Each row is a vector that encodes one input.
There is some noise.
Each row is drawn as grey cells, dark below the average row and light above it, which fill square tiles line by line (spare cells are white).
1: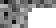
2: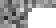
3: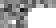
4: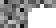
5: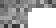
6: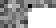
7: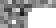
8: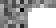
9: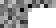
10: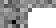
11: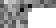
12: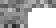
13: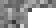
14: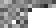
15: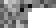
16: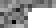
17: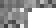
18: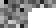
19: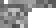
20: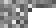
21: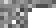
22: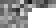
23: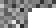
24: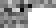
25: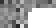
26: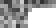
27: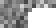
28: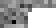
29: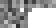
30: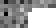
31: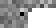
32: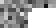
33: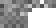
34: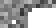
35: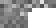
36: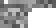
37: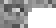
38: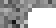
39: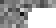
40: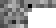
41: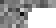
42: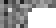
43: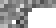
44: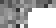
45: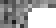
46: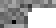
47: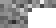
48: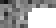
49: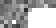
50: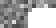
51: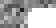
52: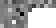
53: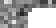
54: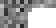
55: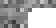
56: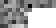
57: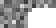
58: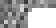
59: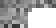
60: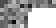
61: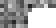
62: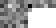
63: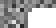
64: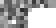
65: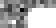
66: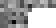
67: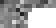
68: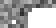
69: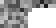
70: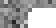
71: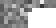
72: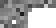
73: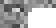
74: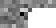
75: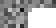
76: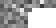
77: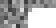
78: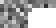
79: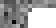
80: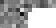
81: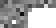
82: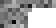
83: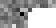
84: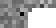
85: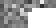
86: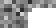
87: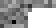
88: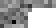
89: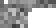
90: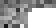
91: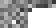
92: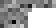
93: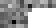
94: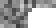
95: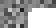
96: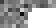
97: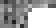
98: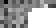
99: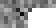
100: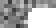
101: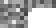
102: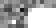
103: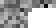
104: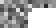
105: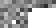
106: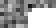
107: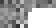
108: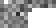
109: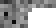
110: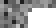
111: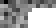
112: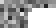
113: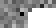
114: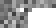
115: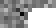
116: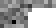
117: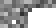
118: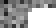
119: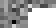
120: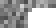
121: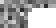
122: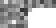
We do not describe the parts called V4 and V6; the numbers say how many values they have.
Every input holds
a point on a 5-point line and a value of V6, together with either three true/false values, or a value of V4.
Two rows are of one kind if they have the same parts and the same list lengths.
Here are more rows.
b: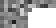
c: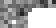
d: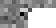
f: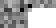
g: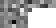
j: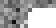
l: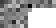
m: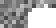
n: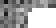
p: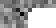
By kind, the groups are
b, d, g, j, l, m, n, p
c, f

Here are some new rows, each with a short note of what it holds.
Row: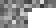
a point on a 5-point line, three true/false values and a value of V6
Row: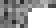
a point on a 5-point line, three true/false values and a value of V6
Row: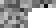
a point on a 5-point line, a value of V4 and a value of V6
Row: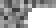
a point on a 5-point line, three true/false values and a value of V6
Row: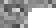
a point on a 5-point line, a value of V4 and a value of V6
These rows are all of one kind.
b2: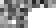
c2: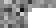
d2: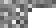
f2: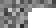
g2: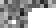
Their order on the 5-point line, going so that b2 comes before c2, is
b2, g2, f2, c2, d2.
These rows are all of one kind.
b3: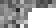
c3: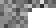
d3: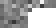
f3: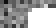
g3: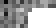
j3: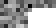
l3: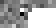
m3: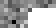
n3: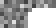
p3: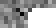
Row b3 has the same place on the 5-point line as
c3, j3, m3 and n3.
